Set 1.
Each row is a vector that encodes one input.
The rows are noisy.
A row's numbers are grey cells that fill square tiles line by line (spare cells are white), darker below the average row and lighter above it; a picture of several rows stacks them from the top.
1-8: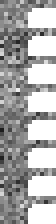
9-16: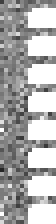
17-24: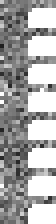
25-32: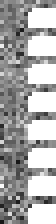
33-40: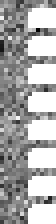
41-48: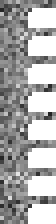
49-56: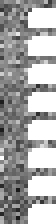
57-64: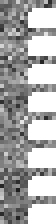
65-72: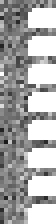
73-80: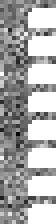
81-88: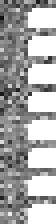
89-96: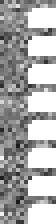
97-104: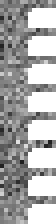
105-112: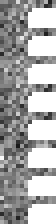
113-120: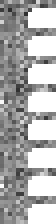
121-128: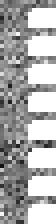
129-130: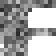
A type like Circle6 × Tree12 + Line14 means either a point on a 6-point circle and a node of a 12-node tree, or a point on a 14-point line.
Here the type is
Tree7.
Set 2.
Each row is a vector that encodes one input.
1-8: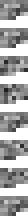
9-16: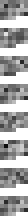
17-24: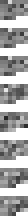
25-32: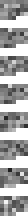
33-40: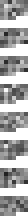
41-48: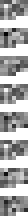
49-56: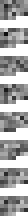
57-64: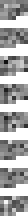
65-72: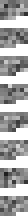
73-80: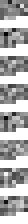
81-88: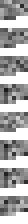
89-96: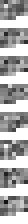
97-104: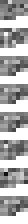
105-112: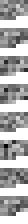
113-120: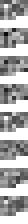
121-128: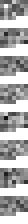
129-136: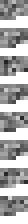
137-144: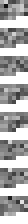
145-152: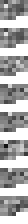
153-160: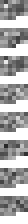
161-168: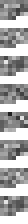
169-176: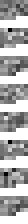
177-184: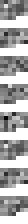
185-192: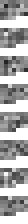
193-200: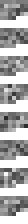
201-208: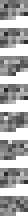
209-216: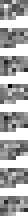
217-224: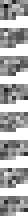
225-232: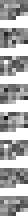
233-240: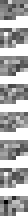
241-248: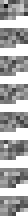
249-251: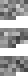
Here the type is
Bool × Bool × Bool × Bool.
